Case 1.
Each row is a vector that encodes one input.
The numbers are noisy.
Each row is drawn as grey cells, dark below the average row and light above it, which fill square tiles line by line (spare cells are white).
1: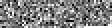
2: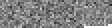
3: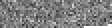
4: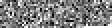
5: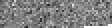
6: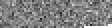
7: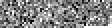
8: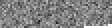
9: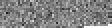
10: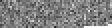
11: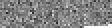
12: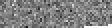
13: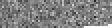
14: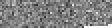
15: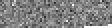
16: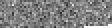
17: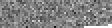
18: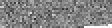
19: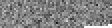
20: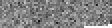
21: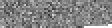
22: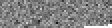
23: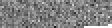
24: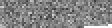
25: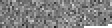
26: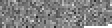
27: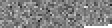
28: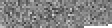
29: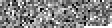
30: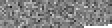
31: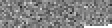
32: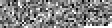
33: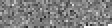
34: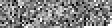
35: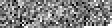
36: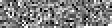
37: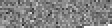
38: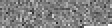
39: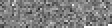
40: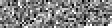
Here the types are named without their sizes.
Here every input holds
either a label, or three true/false values.
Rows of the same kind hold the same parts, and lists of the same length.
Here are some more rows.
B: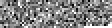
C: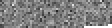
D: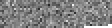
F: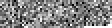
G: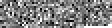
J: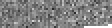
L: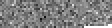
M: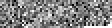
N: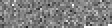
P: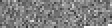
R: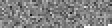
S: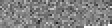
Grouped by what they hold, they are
B, F, G, M
C, D, J, L, N, P, R, S

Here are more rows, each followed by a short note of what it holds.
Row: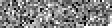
a label
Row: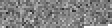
three true/false values
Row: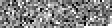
a label
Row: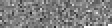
three true/false values
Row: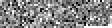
a label
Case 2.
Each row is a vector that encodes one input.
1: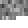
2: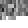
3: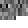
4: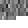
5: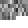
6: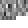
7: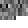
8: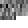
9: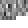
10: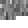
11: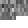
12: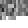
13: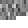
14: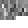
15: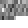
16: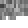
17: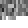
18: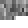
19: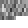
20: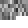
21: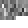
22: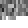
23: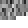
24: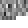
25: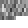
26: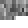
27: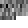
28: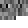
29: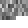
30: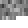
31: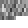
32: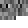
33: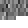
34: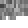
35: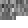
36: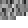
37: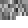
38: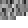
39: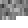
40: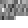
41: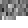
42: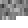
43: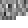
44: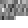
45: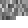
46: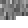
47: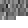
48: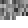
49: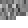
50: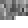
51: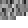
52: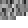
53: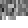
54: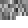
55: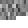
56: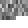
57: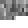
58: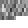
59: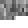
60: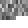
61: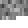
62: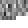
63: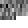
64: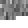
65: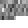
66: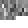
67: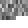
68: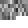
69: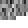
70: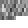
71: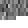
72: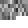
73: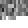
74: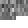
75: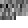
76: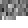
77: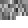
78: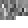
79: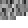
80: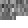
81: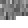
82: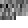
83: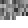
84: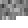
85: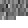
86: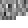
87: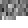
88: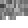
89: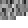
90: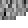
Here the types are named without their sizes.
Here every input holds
a node of a tree and a true/false value.
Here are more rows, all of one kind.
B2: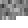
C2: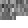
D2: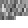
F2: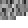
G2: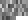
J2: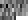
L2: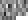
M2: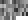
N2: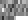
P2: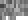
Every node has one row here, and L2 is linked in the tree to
F2 and G2.
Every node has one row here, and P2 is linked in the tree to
B2.
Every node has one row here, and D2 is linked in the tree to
N2.
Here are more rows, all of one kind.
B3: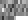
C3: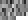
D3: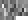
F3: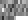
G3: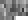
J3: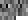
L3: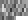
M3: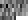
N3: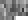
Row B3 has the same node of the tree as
F3, G3 and N3.
